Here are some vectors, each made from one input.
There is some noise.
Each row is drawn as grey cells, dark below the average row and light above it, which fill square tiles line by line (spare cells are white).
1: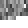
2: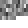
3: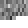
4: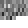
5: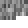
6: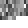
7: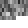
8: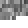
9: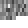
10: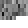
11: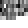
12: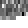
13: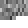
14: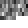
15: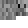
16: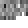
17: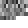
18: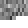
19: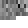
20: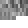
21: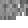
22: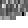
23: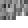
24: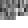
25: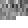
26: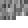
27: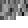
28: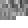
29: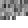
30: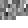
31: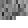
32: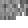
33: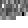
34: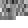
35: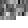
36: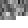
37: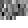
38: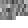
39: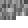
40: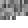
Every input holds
either a point on a 6-point circle, or three true/false values.
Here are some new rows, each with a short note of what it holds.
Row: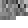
three true/false values
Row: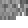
three true/false values
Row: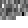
a point on a 6-point circle
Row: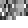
a point on a 6-point circle
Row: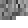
three true/false values
